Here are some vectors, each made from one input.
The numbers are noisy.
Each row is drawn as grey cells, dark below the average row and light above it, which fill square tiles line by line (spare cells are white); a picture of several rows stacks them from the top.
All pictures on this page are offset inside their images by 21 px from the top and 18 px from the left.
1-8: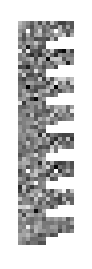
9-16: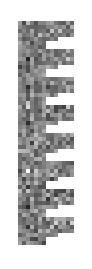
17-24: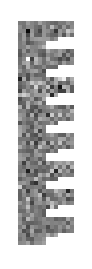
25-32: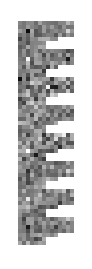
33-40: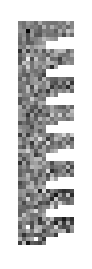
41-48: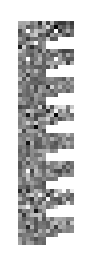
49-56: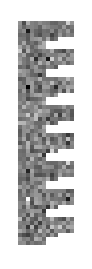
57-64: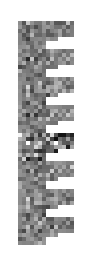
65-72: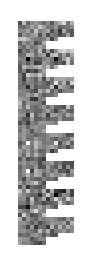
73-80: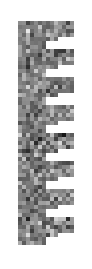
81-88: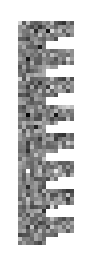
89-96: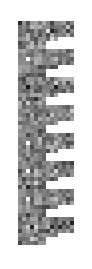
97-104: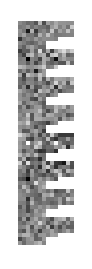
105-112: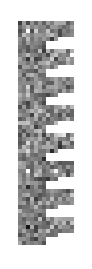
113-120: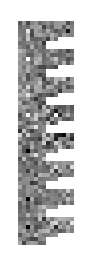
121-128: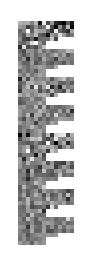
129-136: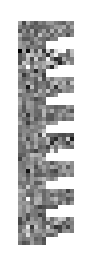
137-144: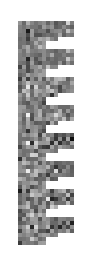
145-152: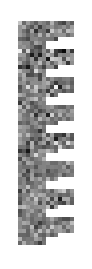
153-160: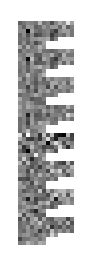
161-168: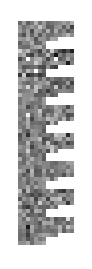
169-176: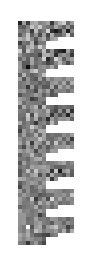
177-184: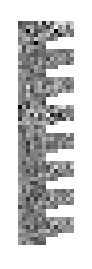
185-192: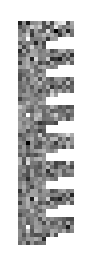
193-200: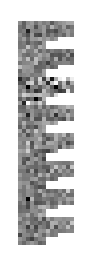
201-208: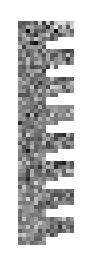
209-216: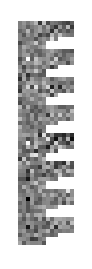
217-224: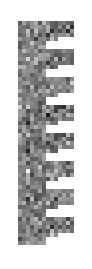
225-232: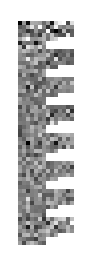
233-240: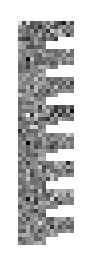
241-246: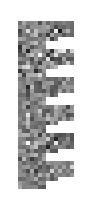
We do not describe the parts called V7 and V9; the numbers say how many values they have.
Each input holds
a true/false value, together with either a point on an 11-point circle, or a value of V7 and a value of V9.
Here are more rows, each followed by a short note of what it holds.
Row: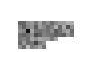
a true/false value, a value of V7 and a value of V9
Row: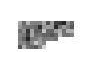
a true/false value, a value of V7 and a value of V9
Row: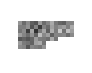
a true/false value, a value of V7 and a value of V9
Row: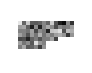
a true/false value, a value of V7 and a value of V9
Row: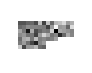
a true/false value, a value of V7 and a value of V9
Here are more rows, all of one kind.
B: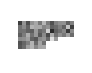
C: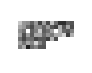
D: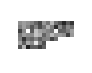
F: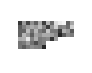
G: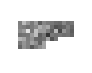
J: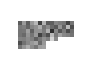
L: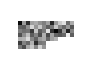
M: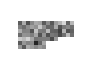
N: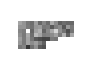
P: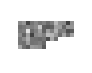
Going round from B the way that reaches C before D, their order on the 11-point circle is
B, J, P, C, N, M, G, F, D, L.
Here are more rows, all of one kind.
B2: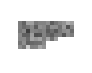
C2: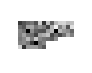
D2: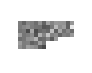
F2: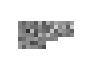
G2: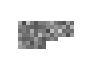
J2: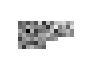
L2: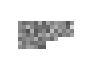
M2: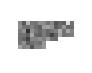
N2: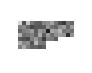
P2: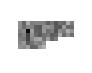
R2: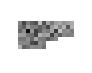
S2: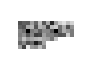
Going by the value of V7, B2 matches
D2, F2, G2 and N2.
